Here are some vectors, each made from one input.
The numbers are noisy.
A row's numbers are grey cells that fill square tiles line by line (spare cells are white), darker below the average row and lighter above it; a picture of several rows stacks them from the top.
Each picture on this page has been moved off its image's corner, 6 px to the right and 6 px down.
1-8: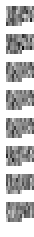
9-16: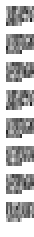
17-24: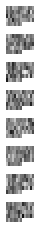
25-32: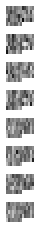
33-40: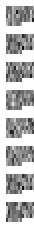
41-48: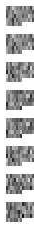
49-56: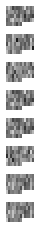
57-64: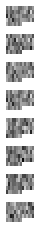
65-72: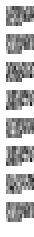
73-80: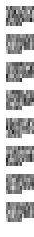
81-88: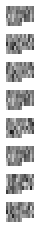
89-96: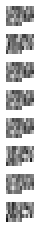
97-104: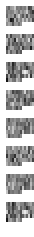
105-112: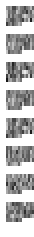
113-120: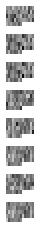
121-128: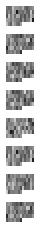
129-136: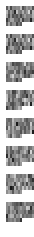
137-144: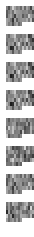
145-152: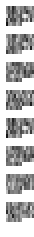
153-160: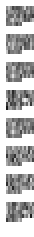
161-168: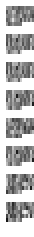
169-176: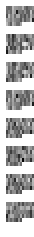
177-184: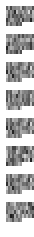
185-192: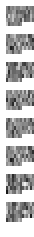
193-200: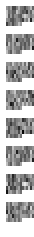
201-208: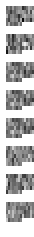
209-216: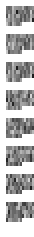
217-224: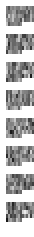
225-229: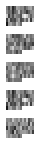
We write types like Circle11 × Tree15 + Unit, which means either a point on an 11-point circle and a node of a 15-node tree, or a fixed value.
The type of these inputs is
Line16.
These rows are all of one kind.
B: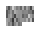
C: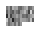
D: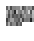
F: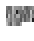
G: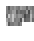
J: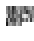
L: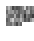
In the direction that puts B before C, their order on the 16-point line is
B, C, F, G, L, D, J.
